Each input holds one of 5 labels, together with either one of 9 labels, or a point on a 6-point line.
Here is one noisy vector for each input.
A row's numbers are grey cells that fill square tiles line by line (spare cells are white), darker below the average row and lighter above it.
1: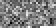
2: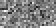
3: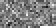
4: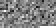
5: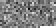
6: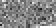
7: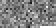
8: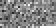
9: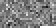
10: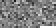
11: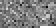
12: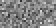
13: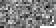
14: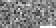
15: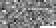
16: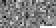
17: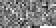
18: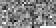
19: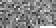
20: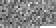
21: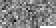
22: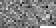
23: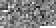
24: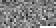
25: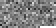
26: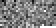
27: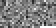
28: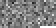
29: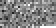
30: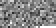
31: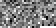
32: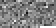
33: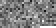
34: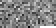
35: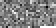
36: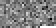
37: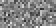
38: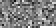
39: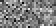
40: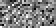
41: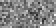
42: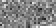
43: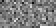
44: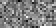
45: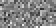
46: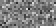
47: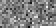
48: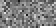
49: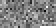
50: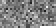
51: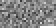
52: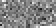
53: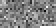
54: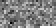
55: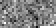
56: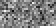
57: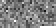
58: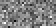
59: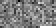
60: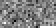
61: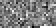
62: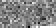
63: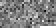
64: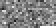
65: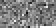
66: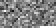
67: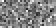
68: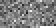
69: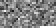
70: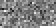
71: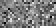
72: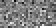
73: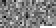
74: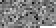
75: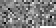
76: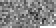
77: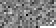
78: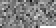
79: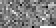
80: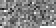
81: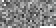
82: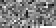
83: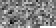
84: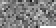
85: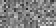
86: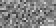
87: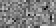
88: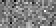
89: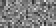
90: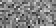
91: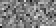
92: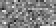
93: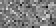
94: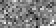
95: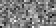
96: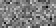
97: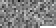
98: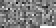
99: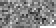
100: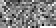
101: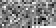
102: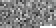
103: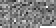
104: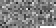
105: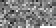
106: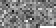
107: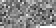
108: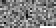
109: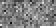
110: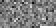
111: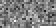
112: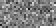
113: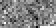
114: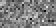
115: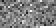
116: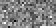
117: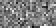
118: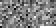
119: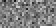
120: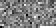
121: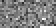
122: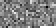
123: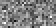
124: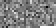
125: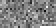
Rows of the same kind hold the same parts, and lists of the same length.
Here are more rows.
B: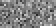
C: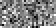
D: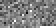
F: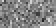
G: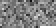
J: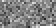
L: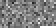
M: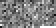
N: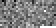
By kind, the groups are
B, C, F, G, L, M, N
D, J

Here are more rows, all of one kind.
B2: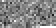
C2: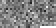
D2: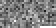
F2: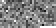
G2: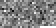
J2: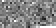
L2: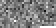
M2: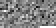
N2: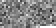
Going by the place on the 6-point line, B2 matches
D2 and M2.
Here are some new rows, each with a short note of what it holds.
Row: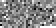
one of 5 labels and a point on a 6-point line
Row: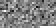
one of 5 labels and a point on a 6-point line
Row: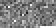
one of 5 labels and a point on a 6-point line
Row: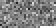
one of 5 labels and a point on a 6-point line
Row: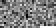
one of 5 labels and one of 9 labels
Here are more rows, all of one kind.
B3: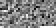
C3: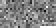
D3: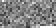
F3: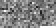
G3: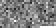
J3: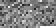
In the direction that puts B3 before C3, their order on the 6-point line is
J3, D3, B3, G3, F3, C3.
